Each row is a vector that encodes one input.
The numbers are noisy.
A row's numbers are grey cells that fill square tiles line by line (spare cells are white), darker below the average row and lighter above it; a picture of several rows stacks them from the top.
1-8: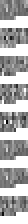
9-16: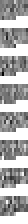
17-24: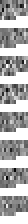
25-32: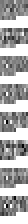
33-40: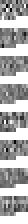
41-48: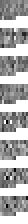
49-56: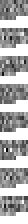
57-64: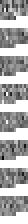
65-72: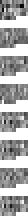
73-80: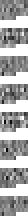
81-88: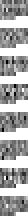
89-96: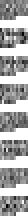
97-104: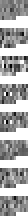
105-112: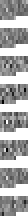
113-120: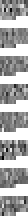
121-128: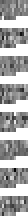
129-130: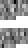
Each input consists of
a point on a 10-point circle and a true/false value.
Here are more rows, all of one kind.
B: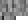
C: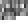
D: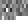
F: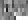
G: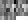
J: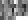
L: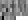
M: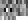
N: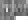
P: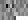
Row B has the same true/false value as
G, J and N.
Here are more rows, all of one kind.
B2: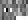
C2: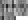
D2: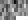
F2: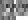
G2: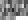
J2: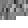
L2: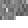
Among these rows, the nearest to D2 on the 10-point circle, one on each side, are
B2 and J2.
